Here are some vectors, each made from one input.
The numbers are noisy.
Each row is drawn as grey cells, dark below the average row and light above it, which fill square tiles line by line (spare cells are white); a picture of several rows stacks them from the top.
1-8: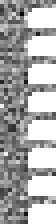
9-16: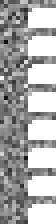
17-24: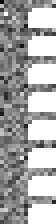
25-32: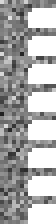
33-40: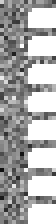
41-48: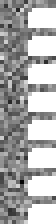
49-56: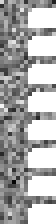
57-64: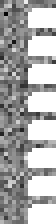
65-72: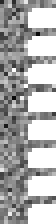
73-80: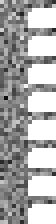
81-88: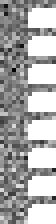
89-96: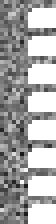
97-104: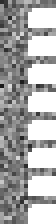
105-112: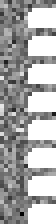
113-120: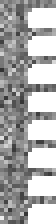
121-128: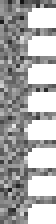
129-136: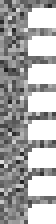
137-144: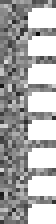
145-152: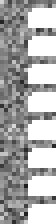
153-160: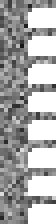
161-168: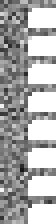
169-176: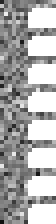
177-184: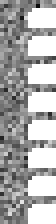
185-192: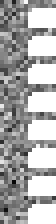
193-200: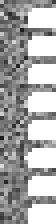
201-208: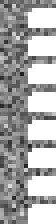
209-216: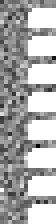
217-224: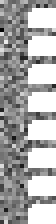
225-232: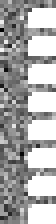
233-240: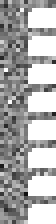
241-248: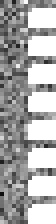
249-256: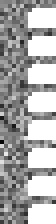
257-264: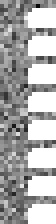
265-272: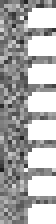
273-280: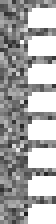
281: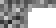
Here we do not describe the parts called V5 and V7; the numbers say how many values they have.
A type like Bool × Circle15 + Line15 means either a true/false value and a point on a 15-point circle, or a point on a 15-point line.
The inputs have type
(Bool × Bool × Bool × Bool + V5) × Circle11 × (Line11 + V7).
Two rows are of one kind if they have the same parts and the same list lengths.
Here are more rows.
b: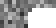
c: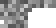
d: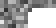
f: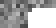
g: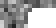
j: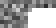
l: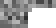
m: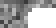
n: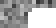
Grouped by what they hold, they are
b, f
c, d, g, n
j, m
l

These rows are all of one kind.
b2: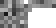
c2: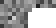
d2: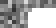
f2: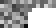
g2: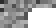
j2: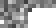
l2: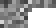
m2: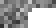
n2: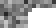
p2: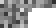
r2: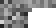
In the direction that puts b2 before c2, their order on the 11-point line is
l2, j2, n2, p2, m2, d2, b2, c2, r2, g2, f2.
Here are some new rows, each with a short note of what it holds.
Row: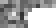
a point on an 11-point circle, four true/false values and a value of V7
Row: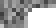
a point on an 11-point circle, four true/false values and a value of V7
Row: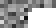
a point on an 11-point circle, a point on an 11-point line and a value of V5
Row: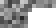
a point on an 11-point circle, a value of V5 and a value of V7
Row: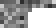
a point on an 11-point circle, four true/false values and a value of V7
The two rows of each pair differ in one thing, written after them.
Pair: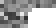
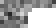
the value of V5
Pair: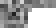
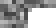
the place on the 11-point line
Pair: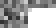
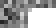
the value of V5
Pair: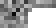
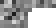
the place on the 11-point line
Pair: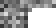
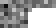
the place on the 11-point line
